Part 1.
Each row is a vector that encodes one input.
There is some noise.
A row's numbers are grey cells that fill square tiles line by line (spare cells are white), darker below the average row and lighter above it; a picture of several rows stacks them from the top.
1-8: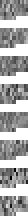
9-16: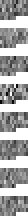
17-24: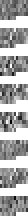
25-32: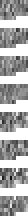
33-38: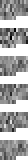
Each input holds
a point on a 6-point circle.
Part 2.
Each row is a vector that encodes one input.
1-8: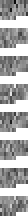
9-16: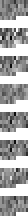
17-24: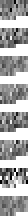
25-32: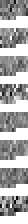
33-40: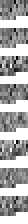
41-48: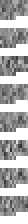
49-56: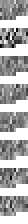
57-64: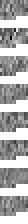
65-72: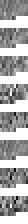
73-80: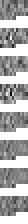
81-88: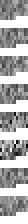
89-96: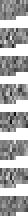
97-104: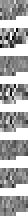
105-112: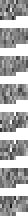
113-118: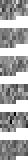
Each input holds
a point on a 6-point circle.
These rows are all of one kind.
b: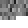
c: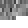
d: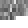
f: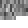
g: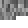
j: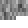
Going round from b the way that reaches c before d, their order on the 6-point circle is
b, g, c, d, j, f.
